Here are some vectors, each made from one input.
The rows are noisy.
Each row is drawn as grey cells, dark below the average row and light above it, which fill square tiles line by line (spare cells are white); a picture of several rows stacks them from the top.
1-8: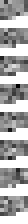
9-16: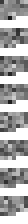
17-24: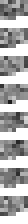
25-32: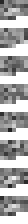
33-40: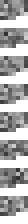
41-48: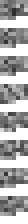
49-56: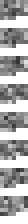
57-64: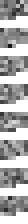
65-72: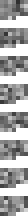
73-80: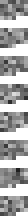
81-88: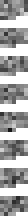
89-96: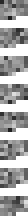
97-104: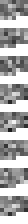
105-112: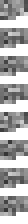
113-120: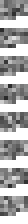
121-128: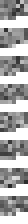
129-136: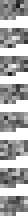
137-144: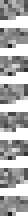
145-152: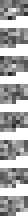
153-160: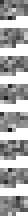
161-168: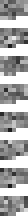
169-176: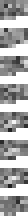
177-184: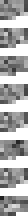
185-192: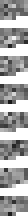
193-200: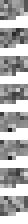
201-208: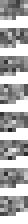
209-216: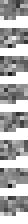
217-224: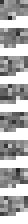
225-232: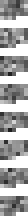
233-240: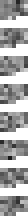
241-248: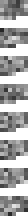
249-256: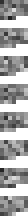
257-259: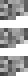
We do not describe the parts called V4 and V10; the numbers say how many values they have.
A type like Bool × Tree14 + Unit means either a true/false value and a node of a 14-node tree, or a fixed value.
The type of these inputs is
Bool × V4 + Line6 + Line7 × V10.
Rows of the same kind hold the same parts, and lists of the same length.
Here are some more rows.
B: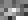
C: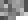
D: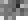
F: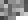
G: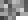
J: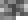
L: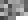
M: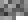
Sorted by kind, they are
B
C, F, G, L
D, J, M

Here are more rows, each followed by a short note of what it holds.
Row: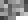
a true/false value and a value of V4
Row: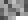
a true/false value and a value of V4
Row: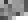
a true/false value and a value of V4
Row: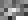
a point on a 6-point line
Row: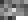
a point on a 6-point line
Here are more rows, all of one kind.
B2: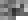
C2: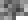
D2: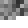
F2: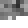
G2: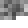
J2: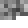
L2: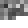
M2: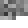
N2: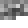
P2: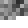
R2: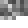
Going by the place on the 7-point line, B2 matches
C2, G2, J2 and N2.
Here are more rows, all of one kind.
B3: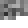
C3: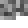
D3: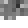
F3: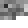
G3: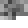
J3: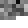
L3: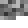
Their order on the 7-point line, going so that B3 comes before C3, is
D3, J3, G3, F3, B3, L3, C3.
